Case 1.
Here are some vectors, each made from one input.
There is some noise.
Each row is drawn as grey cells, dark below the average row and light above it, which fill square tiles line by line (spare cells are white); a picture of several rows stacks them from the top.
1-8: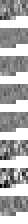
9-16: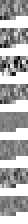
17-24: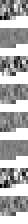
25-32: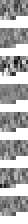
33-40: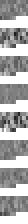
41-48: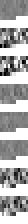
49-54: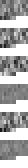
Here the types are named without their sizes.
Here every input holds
a node of a tree.
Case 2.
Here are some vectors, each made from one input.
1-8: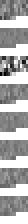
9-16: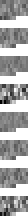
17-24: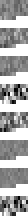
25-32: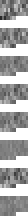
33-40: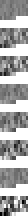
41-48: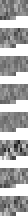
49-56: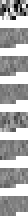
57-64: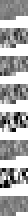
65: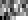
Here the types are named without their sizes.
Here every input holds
a node of a tree.
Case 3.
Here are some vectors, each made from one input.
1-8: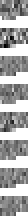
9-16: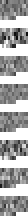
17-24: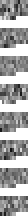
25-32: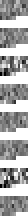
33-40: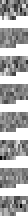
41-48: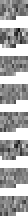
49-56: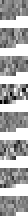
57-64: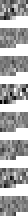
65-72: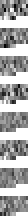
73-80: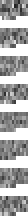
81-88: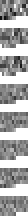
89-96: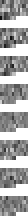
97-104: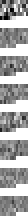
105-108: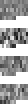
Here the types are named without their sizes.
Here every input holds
a point on a circle.
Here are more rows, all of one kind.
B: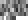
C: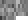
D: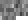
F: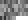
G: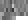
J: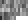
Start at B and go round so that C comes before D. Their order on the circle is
B, J, C, F, G, D.
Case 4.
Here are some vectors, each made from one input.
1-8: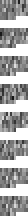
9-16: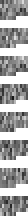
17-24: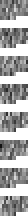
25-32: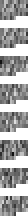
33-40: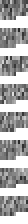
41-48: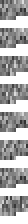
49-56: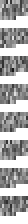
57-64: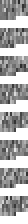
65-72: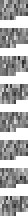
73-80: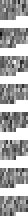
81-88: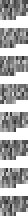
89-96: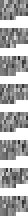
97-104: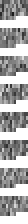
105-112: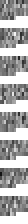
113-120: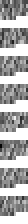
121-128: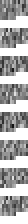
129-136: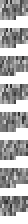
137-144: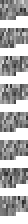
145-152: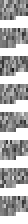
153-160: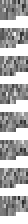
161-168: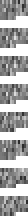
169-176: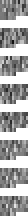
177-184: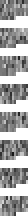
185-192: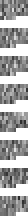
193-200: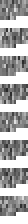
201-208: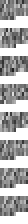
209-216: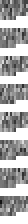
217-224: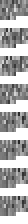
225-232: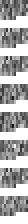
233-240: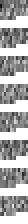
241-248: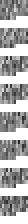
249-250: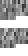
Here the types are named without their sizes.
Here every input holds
a label.
